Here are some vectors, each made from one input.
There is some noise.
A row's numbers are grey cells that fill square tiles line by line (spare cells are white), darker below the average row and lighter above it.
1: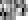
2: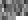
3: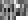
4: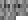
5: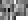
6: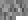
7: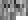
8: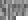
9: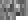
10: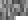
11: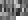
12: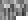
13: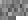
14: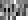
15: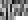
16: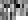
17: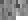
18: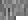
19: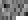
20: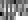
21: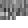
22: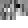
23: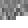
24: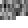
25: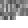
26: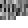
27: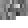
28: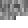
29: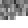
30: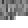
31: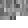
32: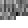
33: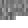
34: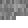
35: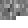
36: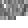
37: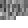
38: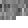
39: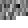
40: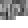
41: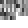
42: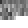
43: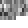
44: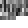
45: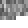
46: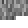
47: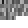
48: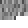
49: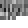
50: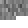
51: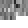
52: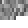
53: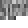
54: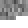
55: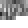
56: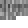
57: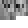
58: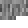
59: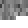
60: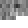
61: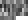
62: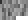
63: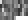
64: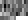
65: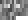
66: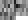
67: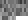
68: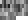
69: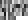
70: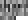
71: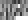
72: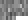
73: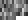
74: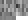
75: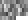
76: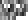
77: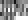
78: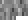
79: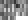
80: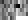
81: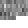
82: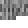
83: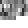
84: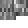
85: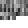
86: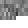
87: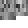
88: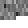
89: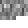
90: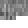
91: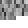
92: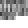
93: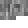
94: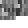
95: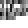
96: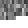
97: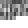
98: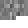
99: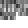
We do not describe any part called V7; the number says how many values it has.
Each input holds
a value of V7, together with either one of 6 labels, or three true/false values.
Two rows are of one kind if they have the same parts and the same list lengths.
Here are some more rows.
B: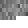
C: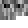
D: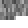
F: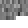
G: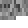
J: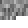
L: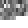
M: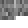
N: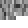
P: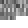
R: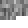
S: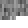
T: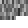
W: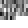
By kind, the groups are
B, D, F, G, J, L, M, N, P, R, S, T
C, W

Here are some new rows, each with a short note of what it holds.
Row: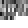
three true/false values and a value of V7
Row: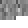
one of 6 labels and a value of V7
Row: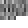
one of 6 labels and a value of V7
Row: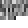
three true/false values and a value of V7
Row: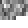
three true/false values and a value of V7
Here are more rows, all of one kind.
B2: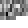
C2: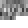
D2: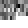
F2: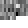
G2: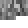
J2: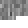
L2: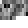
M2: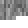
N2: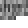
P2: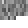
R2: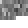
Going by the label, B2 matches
F2 and R2.
